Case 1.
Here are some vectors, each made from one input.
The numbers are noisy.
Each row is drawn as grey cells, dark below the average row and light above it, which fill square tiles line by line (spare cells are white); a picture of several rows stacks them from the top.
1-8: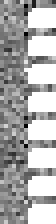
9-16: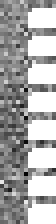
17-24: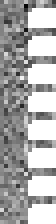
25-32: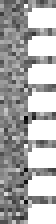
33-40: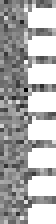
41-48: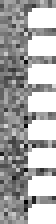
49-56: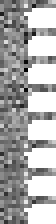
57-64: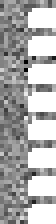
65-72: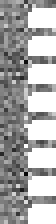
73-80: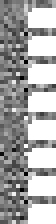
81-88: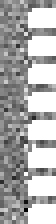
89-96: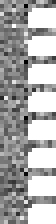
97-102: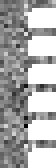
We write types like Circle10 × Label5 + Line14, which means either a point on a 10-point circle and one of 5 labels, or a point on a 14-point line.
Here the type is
Bool × Line8.
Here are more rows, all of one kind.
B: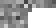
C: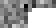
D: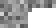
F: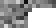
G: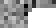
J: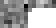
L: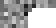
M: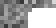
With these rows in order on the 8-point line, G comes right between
C and L.
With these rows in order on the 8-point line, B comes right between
D and F.
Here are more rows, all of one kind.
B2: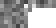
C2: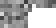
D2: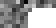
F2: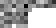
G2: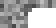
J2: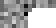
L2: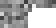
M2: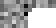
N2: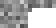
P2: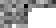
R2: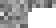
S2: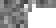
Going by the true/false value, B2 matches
D2 and S2.
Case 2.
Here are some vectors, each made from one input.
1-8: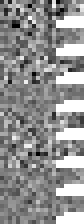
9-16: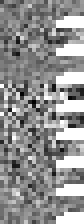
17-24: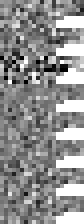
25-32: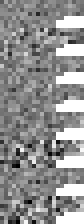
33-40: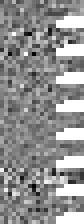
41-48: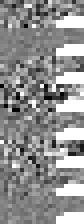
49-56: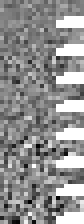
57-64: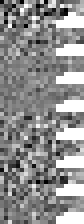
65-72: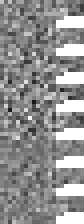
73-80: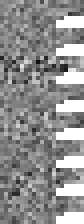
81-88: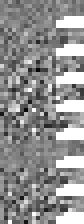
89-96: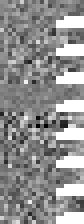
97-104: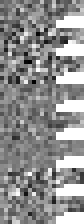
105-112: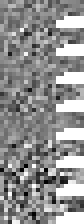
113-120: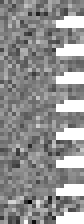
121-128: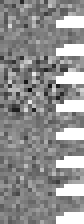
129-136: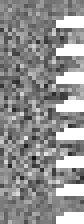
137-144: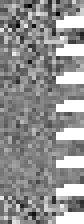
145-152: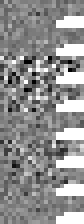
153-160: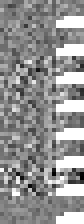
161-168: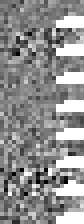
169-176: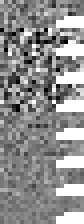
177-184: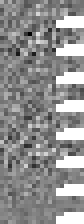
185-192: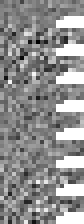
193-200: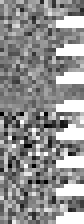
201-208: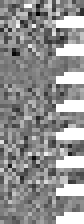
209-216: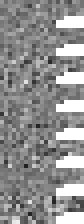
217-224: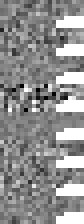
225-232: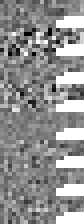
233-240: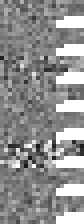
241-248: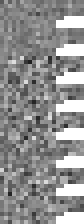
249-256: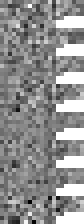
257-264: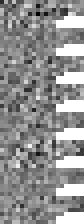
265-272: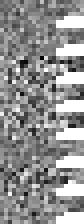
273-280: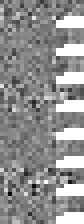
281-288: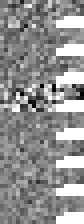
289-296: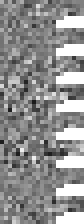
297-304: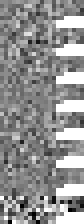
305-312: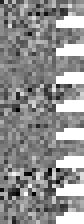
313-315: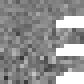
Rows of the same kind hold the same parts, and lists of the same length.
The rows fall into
3 kinds.
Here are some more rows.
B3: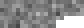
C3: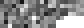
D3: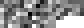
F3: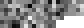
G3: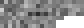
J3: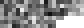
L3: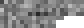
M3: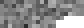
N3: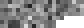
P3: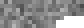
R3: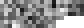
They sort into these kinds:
B3, C3, J3, M3, P3, R3
D3
F3, G3, L3, N3

